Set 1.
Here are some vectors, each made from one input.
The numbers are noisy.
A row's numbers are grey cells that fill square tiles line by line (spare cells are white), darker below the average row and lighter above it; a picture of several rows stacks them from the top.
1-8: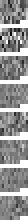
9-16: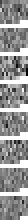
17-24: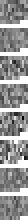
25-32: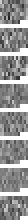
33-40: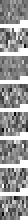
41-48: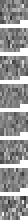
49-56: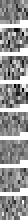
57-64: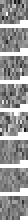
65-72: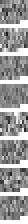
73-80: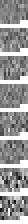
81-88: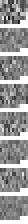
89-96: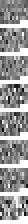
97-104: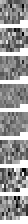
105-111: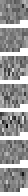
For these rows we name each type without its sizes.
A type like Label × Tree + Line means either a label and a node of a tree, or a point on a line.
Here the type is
Bool × Circle + Unit.
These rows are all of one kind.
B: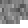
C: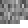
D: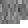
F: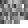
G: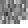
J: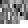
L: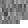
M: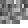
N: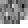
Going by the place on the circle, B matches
C, J and N.
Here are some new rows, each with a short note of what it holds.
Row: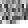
a fixed value
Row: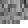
a point on a circle and a true/false value
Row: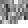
a fixed value
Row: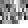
a fixed value
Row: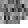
a point on a circle and a true/false value
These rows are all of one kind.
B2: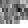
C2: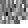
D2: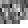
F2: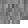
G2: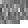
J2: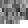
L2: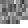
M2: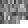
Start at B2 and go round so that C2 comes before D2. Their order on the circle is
B2, L2, J2, F2, M2, C2, G2, D2.
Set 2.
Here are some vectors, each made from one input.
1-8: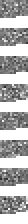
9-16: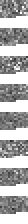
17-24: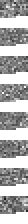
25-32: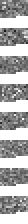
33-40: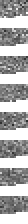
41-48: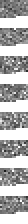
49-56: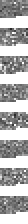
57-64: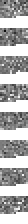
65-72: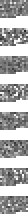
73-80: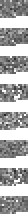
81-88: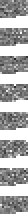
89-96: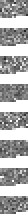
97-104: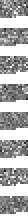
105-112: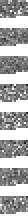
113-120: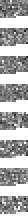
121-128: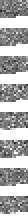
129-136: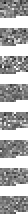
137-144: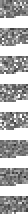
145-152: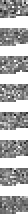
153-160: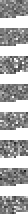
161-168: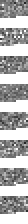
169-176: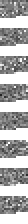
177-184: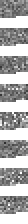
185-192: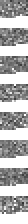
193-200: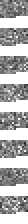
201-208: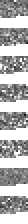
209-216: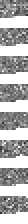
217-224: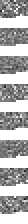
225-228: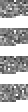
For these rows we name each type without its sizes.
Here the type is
Circle + Tree + Unit.
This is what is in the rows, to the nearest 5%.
About 35% of them hold a point on a circle. About 5% of them hold a fixed value. The rest hold a node of a tree.
